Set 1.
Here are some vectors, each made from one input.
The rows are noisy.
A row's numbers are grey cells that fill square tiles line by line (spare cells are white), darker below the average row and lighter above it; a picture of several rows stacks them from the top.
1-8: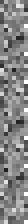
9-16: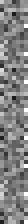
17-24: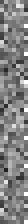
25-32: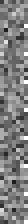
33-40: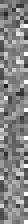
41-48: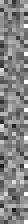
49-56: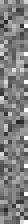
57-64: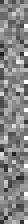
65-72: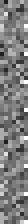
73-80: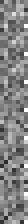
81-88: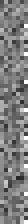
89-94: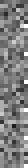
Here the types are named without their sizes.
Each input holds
a point on a circle.
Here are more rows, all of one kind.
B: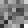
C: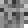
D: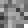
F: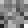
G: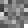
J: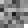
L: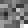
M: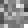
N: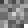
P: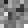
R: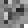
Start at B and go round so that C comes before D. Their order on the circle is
B, R, P, L, C, J, G, N, M, D, F.
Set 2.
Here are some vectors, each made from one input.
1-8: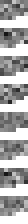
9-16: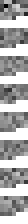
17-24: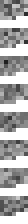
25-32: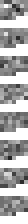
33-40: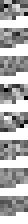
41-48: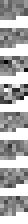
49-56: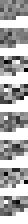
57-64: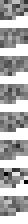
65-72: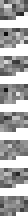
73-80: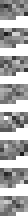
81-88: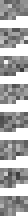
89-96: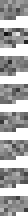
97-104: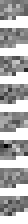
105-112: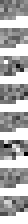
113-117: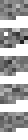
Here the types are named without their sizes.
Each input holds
five true/false values.
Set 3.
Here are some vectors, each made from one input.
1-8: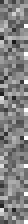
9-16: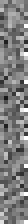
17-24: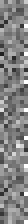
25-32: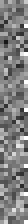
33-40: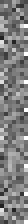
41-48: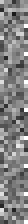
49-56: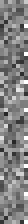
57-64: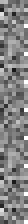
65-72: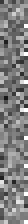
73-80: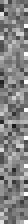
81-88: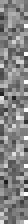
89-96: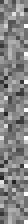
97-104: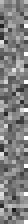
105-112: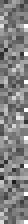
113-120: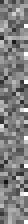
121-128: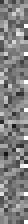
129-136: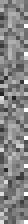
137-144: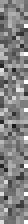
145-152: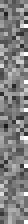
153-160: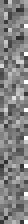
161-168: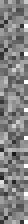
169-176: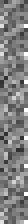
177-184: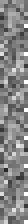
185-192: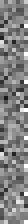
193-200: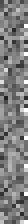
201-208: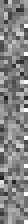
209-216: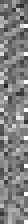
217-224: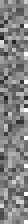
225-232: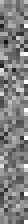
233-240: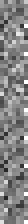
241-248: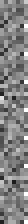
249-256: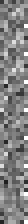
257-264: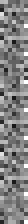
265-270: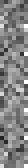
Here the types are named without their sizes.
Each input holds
a point on a circle.
